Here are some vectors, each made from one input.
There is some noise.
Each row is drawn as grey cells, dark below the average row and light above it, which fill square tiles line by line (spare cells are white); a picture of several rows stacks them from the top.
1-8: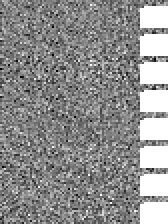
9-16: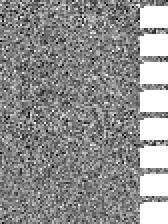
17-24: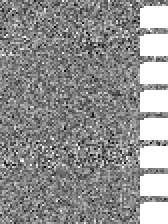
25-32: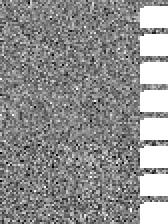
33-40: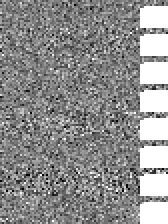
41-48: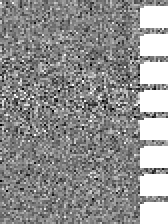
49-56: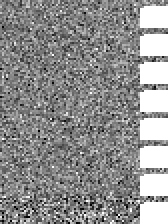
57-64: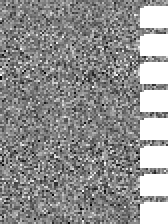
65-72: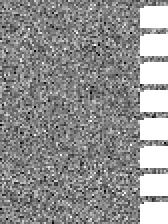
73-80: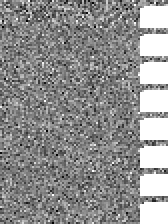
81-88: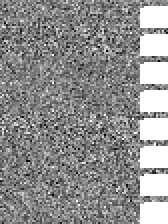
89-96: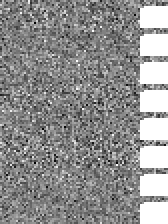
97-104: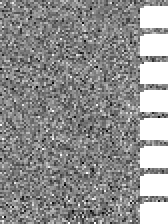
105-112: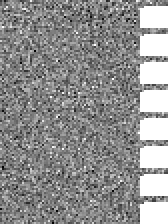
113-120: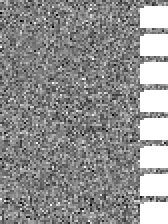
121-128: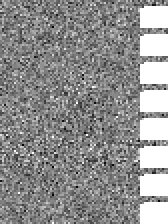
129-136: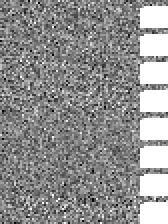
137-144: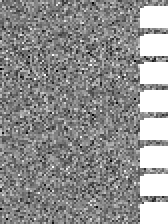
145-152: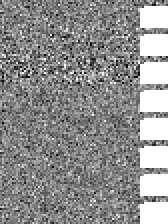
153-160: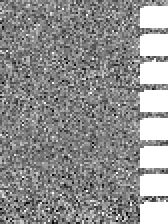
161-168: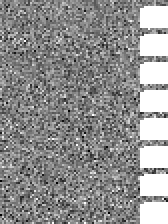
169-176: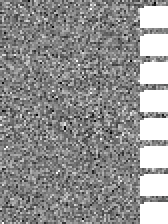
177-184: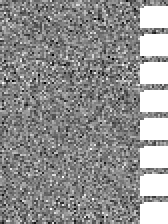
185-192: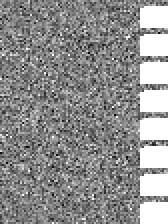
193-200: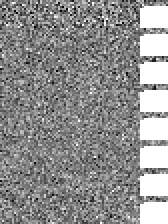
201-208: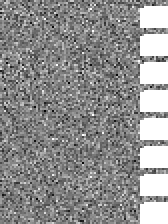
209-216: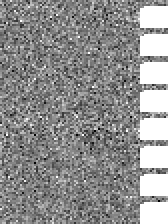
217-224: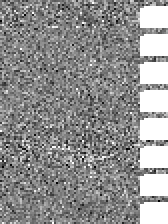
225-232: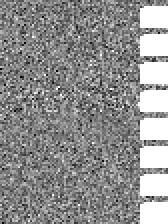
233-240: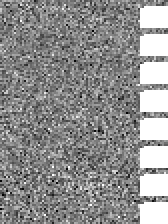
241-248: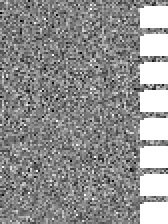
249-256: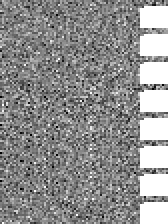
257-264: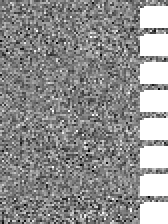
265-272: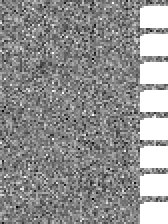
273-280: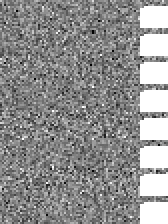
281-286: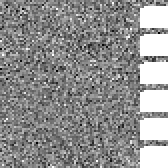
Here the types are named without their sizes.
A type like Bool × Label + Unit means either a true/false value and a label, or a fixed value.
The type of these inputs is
(Circle + Unit) × Line.
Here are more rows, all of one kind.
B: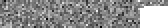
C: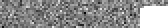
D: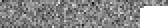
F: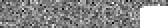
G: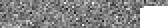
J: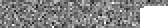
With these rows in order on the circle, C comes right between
B and D.
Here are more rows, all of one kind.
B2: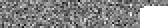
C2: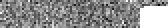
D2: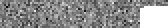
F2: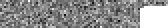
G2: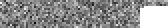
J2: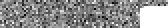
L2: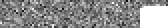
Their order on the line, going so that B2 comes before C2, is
G2, D2, B2, L2, J2, F2, C2.
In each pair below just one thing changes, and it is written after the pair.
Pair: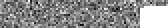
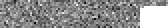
the place on the circle
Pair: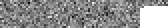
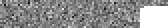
the place on the line
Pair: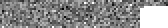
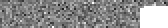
the place on the line
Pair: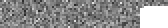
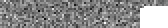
the place on the circle
